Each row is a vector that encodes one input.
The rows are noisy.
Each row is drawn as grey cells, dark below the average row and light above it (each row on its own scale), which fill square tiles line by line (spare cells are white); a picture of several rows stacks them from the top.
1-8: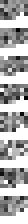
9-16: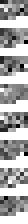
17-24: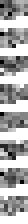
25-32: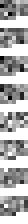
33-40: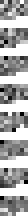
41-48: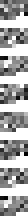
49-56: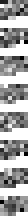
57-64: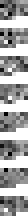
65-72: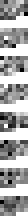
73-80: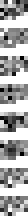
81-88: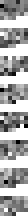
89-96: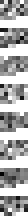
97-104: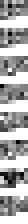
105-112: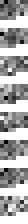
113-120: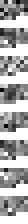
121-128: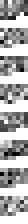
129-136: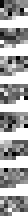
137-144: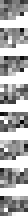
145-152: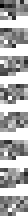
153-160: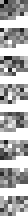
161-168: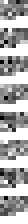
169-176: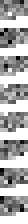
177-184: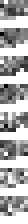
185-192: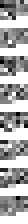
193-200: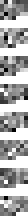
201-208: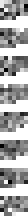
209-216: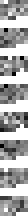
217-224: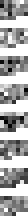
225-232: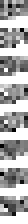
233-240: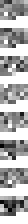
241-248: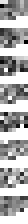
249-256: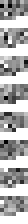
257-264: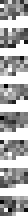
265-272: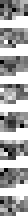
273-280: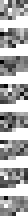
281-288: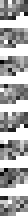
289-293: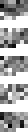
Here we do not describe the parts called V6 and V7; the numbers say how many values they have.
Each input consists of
one of 12 labels, together with either a true/false value and a value of V6, or a value of V7.
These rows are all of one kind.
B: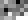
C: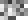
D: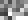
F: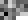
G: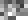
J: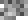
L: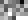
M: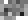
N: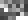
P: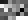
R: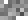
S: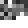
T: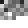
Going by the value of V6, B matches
J, M, R and T.
